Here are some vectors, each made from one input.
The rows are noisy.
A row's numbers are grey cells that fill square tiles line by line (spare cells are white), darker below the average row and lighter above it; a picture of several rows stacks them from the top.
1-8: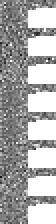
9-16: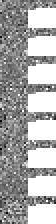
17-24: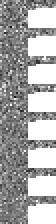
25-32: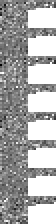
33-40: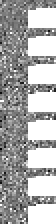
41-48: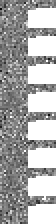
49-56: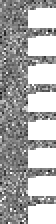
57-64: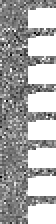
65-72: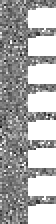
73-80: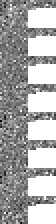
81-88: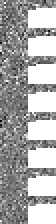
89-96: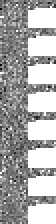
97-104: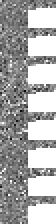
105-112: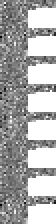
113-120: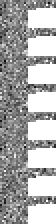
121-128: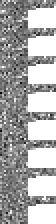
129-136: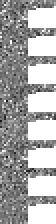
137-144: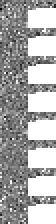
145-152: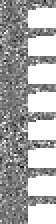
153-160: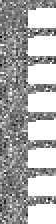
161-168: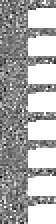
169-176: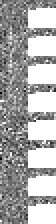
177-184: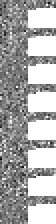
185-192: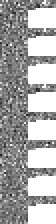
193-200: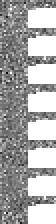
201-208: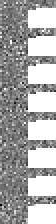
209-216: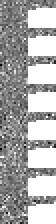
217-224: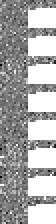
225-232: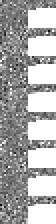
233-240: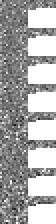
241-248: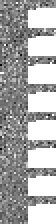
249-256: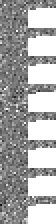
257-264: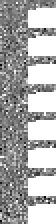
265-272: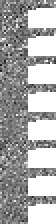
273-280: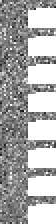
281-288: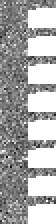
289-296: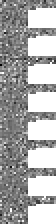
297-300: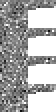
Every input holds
either a point on a 7-point line, or a point on a 9-point line, or a node of a 9-node tree and a true/false value.
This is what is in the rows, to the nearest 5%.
About 30% of them hold a point on a 7-point line. About 25% of them hold a point on a 9-point line. The rest hold a node of a 9-node tree and a true/false value.
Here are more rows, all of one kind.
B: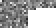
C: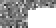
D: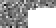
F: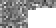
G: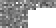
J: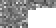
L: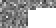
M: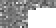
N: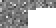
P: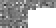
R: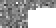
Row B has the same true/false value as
L and N.
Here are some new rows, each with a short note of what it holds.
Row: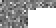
a node of a 9-node tree and a true/false value
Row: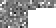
a point on a 9-point line
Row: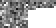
a point on a 9-point line
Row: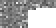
a node of a 9-node tree and a true/false value
